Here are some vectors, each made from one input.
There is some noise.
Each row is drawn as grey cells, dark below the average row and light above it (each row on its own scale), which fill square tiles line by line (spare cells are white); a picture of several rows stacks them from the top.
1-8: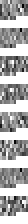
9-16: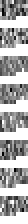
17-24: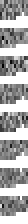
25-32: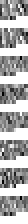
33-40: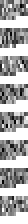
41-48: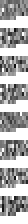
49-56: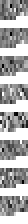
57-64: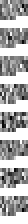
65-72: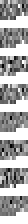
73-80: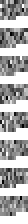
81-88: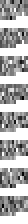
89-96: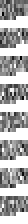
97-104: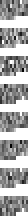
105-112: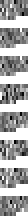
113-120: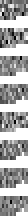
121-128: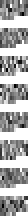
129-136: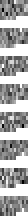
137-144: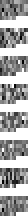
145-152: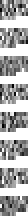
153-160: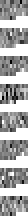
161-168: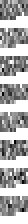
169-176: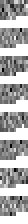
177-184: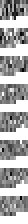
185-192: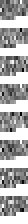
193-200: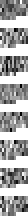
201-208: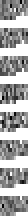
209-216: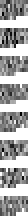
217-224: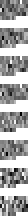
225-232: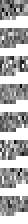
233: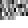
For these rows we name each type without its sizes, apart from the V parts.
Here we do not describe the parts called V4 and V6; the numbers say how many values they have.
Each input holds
a true/false value and a value of V6, together with either a point on a line, or a value of V4.
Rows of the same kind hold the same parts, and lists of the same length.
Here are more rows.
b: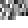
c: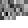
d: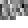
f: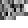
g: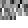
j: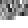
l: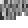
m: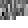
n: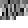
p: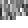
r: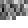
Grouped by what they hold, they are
b, c, f, g, j, l, n, p
d, m, r

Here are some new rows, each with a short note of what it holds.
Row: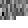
a point on a line, a true/false value and a value of V6
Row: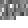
a true/false value, a value of V4 and a value of V6
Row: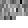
a point on a line, a true/false value and a value of V6
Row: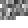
a true/false value, a value of V4 and a value of V6
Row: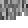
a true/false value, a value of V4 and a value of V6
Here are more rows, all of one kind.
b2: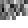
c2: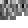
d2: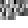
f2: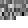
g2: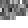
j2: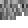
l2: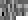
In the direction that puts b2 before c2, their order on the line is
b2, f2, l2, g2, d2, j2, c2.
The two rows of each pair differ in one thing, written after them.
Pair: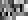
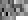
the value of V4
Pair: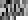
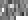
the true/false value
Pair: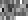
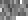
the value of V4
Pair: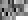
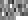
the true/false value
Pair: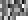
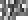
the value of V4
